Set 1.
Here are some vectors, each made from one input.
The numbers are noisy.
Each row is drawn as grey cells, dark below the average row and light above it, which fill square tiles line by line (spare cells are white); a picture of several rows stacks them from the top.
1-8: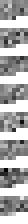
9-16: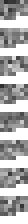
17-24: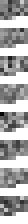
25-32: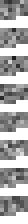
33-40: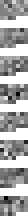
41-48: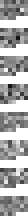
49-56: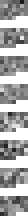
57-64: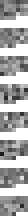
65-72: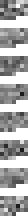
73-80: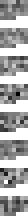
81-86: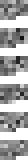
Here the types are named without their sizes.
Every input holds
either a fixed value, or a node of a tree, or four true/false values.
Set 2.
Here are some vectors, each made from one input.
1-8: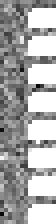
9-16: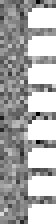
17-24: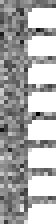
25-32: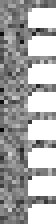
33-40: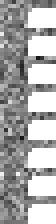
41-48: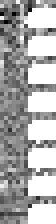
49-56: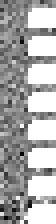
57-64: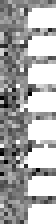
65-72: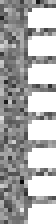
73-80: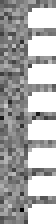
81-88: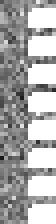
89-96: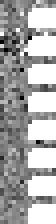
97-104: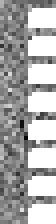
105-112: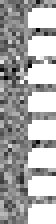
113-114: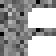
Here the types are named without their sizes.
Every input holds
either a point on a circle and a true/false value, or a fixed value.
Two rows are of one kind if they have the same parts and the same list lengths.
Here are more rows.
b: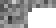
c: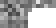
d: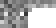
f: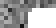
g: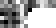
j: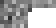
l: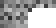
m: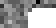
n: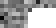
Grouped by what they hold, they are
b, c, d, f, j, l, m, n
g

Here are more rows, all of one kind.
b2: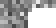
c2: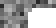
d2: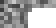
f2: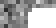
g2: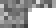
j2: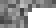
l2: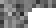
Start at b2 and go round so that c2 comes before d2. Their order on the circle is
b2, f2, j2, g2, l2, c2, d2.
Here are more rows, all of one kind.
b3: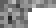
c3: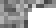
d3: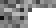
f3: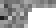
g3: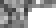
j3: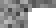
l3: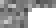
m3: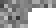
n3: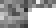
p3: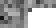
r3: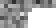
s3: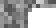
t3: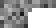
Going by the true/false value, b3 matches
d3, m3, p3 and t3.
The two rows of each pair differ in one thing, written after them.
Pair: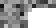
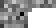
the place on the circle
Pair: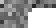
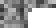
the place on the circle
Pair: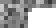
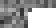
the true/false value
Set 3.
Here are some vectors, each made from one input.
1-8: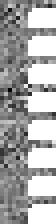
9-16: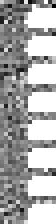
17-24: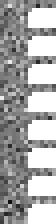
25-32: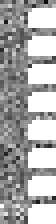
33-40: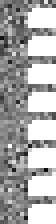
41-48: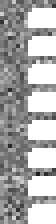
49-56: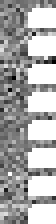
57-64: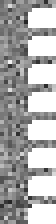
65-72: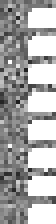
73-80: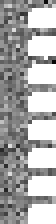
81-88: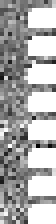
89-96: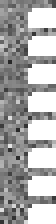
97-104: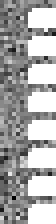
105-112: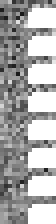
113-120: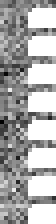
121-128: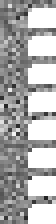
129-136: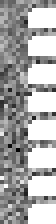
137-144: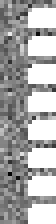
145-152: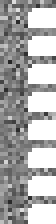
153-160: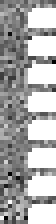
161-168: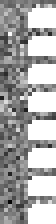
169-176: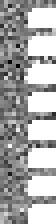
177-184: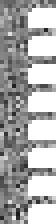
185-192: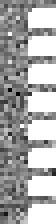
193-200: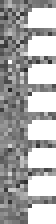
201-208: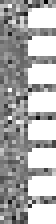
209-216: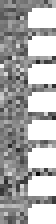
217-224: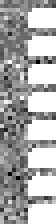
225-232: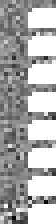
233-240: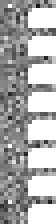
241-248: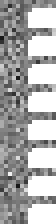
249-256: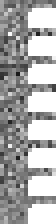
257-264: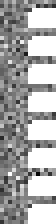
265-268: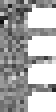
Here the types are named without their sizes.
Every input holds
a point on a line and a true/false value.
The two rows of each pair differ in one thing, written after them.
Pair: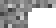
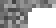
the place on the line
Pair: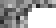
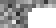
the true/false value
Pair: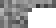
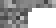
the true/false value
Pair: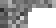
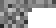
the true/false value
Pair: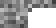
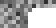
the place on the line
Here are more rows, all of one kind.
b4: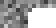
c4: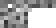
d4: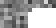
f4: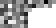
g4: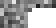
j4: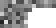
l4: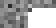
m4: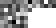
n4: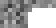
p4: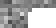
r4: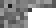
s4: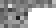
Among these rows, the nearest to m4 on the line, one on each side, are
c4 and s4.
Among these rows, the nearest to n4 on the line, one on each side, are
b4 and f4.
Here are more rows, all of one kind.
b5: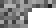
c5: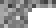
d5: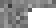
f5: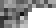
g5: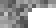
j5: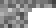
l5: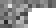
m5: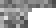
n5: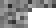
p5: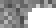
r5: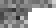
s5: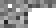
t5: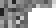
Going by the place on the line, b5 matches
d5, f5 and r5.
